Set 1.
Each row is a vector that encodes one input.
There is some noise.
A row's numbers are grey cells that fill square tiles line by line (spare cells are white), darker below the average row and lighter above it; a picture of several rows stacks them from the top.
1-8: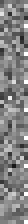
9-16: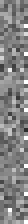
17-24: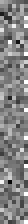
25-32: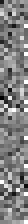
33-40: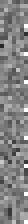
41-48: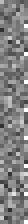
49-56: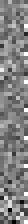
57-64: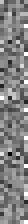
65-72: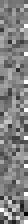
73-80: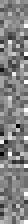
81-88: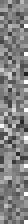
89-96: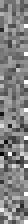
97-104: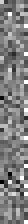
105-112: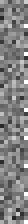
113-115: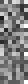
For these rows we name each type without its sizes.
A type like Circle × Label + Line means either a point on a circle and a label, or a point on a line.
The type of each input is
(Bool × Bool × Bool + Line) × Circle.
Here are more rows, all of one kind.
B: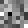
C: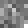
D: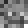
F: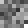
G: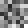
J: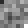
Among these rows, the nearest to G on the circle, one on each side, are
C and J.
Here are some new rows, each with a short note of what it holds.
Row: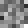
a point on a circle and a point on a line
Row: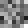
a point on a circle and a point on a line
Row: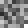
a point on a circle and three true/false values
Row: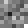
a point on a circle and three true/false values
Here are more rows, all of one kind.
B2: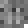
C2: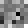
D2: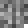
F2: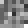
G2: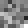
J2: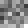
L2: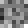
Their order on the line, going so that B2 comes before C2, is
B2, D2, G2, F2, J2, L2, C2.
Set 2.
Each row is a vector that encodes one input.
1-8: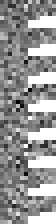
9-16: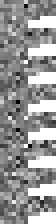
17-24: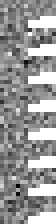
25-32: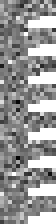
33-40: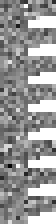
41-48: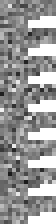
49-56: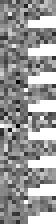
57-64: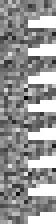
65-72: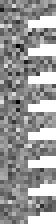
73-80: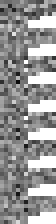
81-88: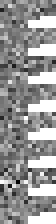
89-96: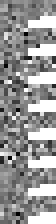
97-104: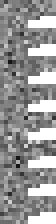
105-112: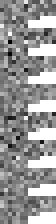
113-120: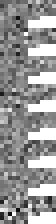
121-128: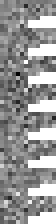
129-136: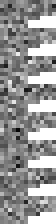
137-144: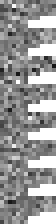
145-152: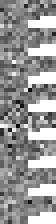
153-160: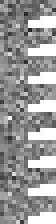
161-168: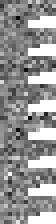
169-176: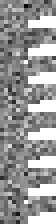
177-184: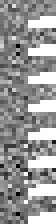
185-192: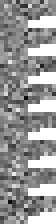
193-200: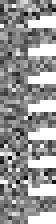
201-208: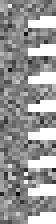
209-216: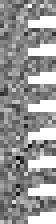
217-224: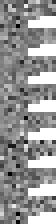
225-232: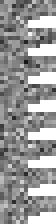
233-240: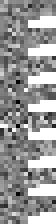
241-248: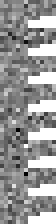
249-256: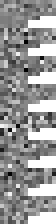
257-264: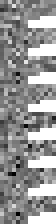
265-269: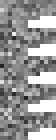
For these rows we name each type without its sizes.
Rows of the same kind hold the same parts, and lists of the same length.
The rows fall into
4 kinds.
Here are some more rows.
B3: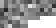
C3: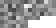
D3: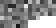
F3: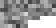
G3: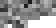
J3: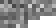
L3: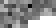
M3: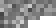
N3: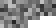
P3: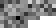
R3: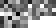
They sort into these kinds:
B3, F3, G3, N3
C3, J3, L3, M3
D3, P3
R3

